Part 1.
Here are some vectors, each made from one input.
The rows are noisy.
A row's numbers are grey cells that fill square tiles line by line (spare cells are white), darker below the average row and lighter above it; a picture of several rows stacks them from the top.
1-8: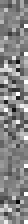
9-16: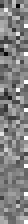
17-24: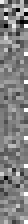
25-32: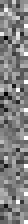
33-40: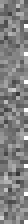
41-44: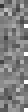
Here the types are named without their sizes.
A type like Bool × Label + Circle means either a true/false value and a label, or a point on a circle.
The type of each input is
Line.
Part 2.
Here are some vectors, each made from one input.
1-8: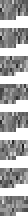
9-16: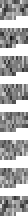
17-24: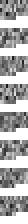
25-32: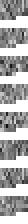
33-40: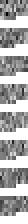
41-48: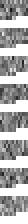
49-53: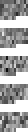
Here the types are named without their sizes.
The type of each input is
Label.
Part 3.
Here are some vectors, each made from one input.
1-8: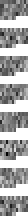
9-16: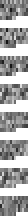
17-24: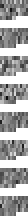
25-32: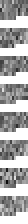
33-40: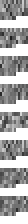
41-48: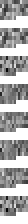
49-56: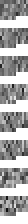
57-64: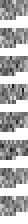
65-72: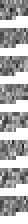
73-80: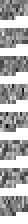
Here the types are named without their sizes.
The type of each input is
Label.
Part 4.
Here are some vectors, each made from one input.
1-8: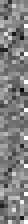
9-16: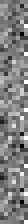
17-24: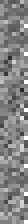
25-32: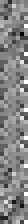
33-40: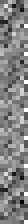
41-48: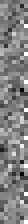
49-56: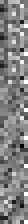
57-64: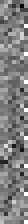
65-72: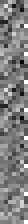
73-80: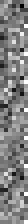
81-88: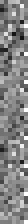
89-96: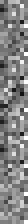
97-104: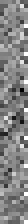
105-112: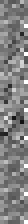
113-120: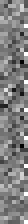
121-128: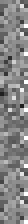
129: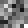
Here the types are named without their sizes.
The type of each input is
Line.
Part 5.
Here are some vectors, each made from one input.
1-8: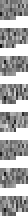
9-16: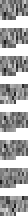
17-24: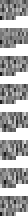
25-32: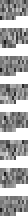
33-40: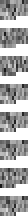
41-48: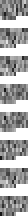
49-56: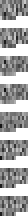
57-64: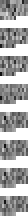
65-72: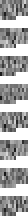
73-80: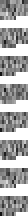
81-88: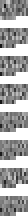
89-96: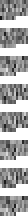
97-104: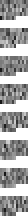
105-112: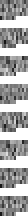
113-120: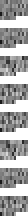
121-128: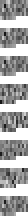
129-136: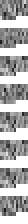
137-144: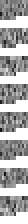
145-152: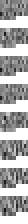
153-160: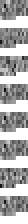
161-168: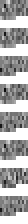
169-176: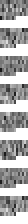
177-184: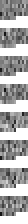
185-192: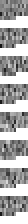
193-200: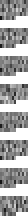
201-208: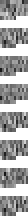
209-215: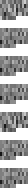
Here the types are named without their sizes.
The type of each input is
Line.
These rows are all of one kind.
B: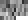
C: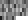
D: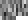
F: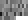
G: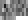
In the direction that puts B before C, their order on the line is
B, C, F, G, D.
